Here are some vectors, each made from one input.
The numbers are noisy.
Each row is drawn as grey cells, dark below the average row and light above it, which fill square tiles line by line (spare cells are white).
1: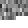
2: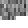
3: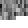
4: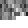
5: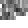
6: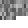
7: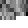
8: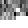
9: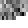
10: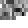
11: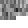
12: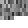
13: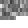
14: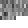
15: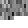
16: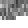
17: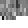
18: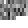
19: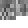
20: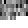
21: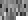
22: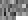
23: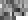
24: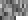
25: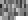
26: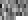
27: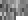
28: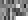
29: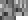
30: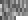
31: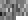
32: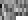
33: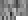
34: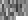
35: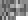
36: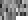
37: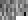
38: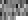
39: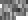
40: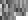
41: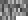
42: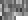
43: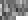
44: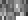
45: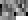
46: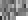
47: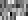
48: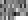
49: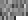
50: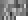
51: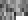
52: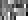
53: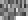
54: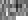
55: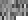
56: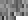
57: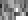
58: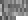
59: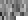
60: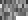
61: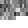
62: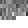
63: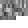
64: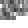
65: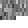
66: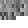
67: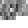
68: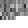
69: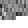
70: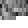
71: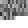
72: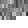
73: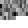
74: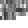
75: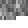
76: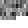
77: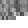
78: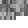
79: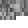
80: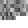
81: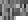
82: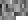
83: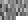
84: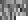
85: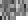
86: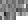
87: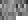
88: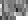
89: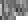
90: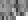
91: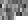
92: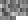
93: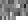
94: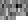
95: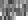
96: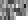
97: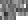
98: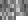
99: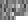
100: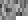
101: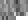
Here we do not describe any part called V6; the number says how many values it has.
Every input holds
a node of a 7-node tree, together with either a node of a 7-node tree, or a value of V6.
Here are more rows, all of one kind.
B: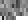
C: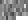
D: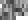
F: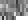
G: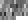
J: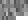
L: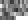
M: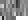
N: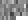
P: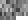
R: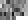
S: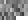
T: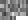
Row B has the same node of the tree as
F, M and N.
